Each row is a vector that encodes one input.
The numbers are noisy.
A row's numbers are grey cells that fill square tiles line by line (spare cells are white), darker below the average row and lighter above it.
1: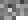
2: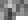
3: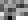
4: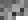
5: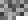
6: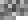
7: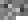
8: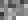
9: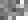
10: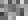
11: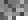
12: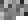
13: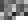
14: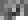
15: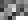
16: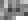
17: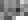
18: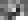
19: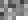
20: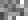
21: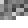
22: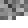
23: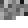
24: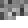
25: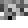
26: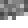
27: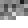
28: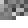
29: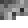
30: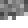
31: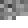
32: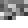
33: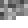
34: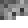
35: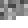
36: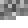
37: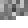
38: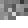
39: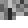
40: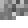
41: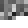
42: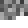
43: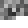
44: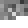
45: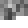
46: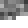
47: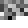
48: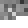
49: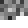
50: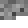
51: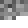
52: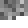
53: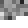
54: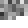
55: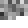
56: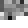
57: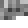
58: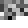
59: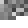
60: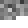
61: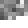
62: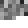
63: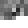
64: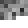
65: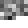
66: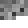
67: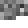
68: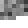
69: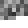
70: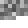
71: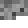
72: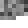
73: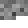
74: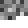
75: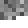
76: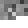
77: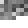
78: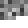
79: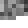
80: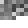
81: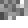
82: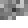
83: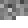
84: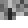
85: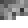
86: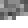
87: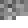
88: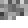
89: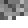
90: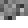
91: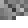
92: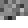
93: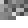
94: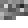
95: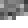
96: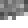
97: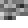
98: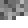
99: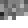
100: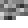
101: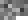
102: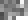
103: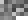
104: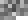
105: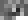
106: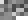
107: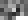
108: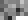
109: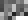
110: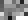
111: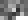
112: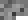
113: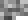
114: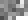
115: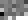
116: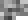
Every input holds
one of 5 labels, together with either a point on a 5-point line, or a point on a 6-point line.
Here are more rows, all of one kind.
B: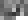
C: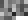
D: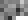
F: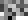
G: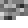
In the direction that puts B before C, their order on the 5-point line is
D, B, C, G, F.
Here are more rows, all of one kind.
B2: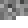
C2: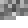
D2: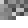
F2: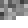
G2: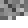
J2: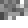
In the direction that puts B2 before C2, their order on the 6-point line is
F2, J2, G2, B2, D2, C2.
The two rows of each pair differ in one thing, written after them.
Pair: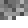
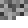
the place on the 6-point line
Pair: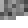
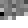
the place on the 6-point line
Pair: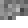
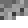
the place on the 6-point line
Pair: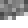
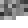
the place on the 6-point line
